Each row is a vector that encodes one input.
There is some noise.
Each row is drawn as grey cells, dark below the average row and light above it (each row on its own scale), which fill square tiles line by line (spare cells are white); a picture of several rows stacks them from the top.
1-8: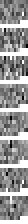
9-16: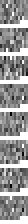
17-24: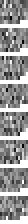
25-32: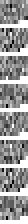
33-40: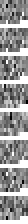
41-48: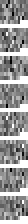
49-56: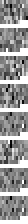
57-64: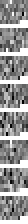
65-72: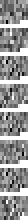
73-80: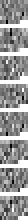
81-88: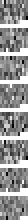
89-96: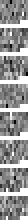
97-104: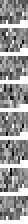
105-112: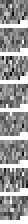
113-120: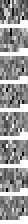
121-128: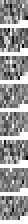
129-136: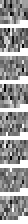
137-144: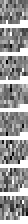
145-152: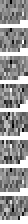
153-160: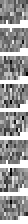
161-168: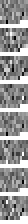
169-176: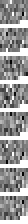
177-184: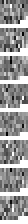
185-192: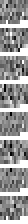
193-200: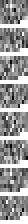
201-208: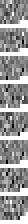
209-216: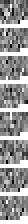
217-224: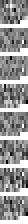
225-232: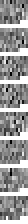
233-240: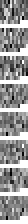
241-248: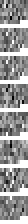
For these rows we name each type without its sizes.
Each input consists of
a point on a line and three true/false values.
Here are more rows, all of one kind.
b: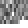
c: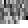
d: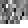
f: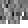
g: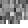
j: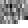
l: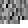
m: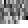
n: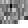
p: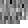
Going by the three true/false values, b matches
c, j, m and n.
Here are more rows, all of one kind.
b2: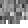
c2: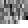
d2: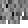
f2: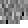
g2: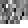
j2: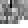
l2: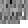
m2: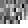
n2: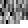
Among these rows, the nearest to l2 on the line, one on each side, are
d2 and j2.
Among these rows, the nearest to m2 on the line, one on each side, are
b2 and g2.
